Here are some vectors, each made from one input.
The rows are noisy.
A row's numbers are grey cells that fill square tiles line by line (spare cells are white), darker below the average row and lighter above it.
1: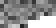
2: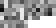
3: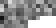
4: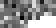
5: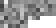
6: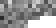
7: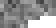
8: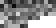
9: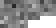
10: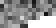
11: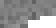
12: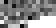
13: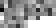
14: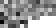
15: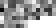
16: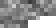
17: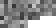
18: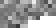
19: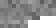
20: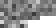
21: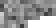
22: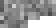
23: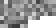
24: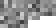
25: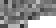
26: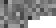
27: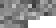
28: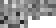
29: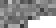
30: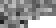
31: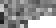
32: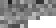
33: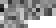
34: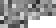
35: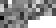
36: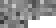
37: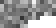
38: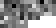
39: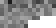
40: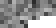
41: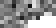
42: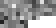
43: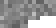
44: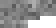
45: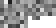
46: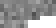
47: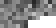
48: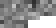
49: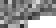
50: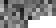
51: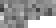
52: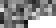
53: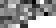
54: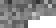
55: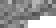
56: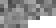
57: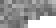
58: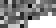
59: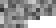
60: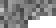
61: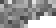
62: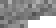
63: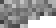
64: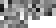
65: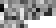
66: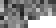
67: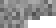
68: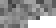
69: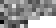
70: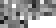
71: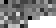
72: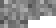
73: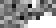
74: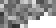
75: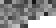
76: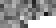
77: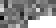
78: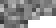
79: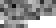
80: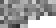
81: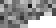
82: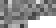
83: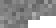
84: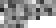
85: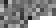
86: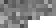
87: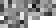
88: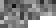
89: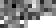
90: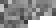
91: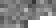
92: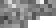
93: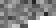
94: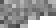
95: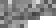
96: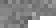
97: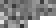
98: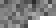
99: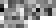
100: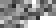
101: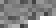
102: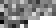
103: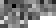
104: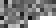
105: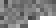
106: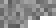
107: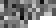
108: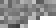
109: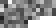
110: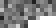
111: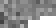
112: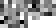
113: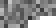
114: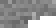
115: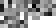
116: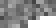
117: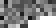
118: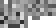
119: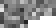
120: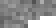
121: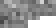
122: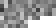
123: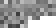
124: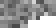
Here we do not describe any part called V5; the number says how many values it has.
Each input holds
a true/false value, together with either a point on a 6-point line, or a list of up to two values of V5.
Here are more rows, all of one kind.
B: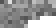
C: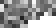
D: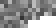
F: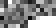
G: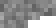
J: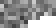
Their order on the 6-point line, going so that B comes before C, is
D, G, J, B, C, F.
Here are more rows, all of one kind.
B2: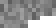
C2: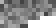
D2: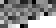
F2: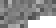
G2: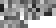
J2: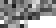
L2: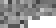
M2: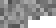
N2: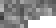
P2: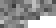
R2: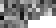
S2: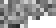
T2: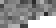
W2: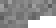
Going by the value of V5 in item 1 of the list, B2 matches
D2, F2 and P2.
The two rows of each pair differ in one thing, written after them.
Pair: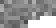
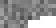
the true/false value
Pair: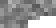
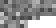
the place on the 6-point line
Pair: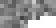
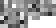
the true/false value
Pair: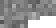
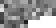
the place on the 6-point line
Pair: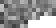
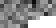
the place on the 6-point line
